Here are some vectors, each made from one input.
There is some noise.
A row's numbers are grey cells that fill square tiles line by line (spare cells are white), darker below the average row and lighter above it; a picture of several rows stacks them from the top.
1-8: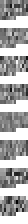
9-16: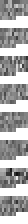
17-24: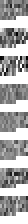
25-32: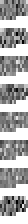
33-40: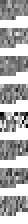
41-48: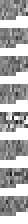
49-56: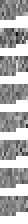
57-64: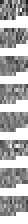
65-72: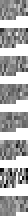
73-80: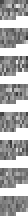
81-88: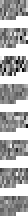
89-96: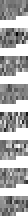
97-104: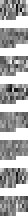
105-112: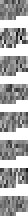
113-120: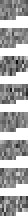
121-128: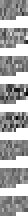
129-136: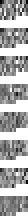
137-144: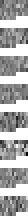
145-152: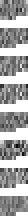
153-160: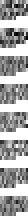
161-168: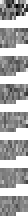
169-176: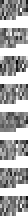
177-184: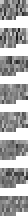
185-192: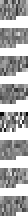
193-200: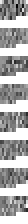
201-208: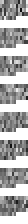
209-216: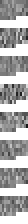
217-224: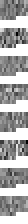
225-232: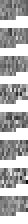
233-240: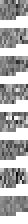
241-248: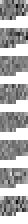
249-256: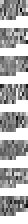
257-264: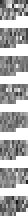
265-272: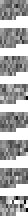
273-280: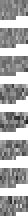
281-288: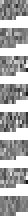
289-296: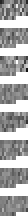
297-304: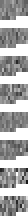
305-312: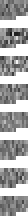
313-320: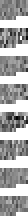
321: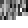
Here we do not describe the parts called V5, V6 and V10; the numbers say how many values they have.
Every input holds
either two labels (each one of 11) and a true/false value, or a point on a 7-point line, a value of V5, a value of V6 and a value of V10.
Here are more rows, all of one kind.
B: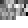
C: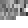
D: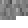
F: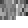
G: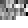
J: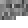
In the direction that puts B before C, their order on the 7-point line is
D, F, G, B, C, J.
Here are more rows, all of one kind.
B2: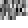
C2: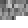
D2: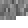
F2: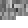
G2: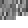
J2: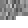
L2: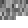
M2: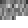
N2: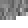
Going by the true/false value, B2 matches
F2, G2 and L2.
